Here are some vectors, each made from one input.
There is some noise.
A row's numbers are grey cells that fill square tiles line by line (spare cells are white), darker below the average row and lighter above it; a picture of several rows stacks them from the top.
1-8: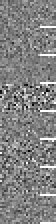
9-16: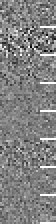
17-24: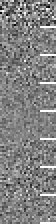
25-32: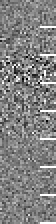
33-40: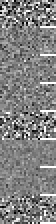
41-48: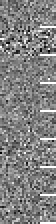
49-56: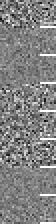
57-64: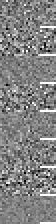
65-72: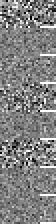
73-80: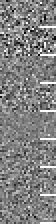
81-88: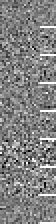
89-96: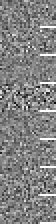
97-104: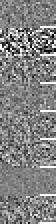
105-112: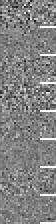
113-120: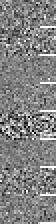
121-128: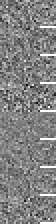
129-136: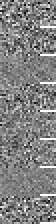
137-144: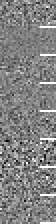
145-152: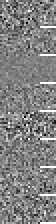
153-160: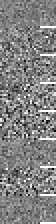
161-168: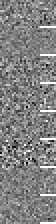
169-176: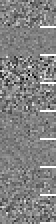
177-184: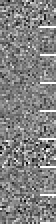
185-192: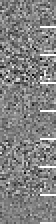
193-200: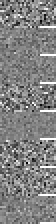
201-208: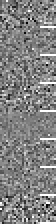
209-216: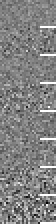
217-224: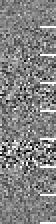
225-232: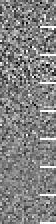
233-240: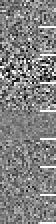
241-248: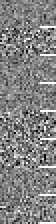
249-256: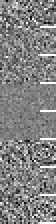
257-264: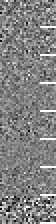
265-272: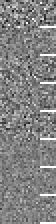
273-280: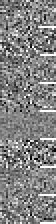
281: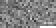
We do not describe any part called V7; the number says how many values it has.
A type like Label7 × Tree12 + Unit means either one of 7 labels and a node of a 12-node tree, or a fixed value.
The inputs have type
(Label4 × V7 + Tree13) × Tree12.
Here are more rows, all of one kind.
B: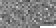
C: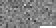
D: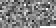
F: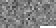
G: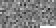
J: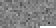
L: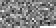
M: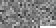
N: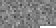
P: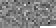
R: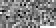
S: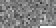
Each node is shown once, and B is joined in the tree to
P.
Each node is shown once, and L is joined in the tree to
P.
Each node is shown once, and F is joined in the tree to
D.
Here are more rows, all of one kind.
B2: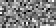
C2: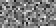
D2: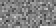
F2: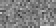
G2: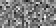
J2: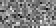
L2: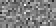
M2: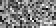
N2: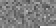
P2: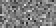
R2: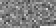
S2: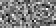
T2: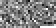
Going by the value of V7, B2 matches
D2, F2, M2 and S2.
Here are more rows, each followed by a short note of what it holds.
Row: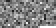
one of 4 labels, a node of a 12-node tree and a value of V7
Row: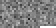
one of 4 labels, a node of a 12-node tree and a value of V7
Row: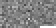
a node of a 12-node tree and a node of a 13-node tree
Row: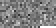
one of 4 labels, a node of a 12-node tree and a value of V7
